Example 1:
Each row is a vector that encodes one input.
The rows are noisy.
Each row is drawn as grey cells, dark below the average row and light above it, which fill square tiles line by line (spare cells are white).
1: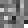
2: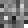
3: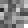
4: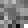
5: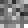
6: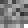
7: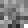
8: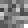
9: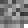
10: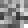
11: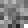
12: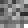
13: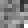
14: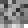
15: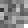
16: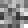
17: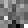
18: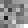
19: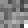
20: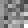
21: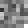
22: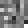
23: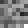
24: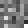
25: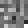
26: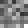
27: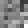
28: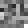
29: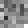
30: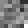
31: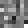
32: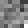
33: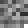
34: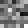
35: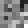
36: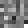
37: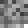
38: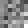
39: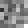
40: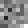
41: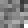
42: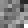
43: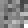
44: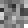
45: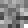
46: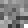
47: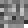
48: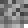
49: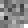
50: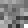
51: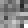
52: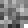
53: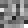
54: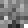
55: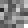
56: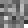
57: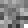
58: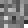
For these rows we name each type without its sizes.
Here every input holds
a point on a circle.
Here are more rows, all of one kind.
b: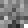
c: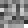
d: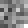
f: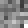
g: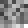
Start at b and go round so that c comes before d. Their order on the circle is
b, c, g, d, f.
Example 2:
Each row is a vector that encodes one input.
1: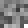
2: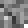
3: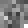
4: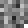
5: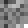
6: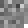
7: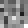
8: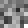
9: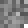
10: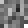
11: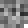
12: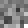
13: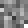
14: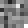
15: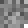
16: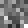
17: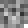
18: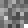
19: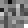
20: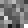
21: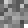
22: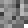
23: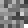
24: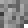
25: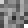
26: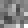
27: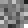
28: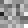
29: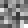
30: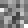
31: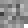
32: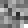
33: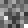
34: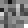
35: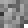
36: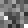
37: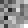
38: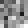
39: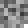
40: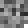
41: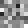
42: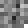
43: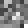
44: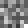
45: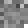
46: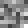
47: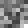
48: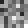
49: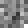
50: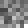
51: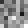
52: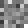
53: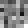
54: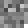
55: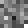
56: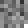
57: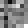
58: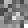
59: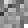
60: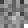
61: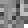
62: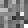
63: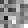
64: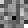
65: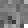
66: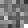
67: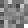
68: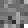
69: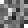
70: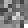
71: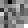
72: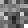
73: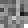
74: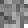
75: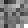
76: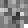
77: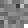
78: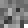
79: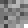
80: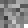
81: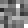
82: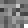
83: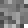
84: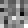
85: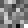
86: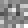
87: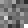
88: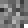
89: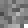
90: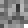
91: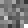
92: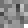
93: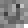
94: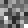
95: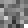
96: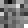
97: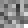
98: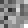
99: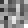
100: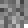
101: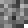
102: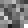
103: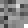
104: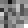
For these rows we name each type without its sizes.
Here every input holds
a point on a line.
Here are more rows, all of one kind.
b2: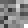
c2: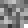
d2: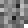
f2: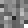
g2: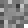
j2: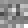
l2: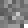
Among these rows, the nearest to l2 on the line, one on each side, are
b2 and g2.
